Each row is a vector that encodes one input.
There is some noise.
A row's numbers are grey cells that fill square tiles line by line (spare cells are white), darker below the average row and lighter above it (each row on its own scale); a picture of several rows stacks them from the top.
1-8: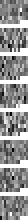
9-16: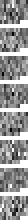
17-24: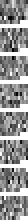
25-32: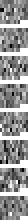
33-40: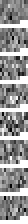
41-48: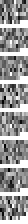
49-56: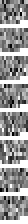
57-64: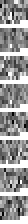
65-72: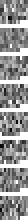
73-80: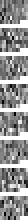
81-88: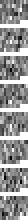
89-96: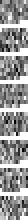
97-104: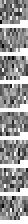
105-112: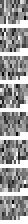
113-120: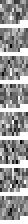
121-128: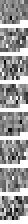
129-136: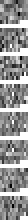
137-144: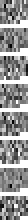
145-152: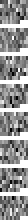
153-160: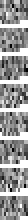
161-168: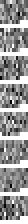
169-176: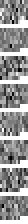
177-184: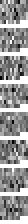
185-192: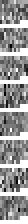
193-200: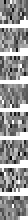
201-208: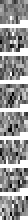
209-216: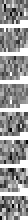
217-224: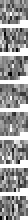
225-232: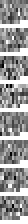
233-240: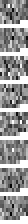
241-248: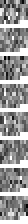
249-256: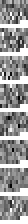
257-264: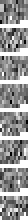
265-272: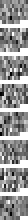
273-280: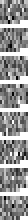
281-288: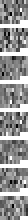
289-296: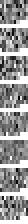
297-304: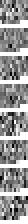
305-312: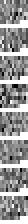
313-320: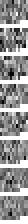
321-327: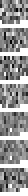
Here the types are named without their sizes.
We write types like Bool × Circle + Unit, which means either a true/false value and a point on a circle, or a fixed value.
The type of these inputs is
Circle × (Tree + Unit) + Line × Line × Line.
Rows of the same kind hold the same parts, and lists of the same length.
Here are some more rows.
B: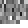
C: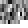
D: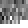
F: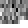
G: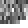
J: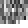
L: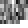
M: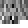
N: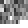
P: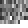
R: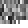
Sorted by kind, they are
B, C
D, J, N, P, R
F, G, L, M

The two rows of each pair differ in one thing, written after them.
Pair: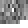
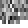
the place on the circle
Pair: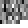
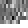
the place on the circle
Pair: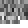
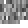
the place on the circle
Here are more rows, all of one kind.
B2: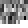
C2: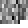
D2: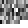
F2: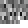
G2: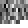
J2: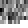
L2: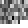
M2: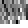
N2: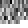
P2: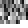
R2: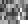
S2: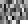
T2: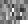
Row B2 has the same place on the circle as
F2 and G2.
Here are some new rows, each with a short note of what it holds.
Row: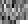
a point on each of three lines
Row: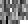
a point on a circle
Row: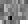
a point on a circle
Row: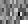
a point on a circle and a node of a tree
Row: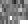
a point on each of three lines
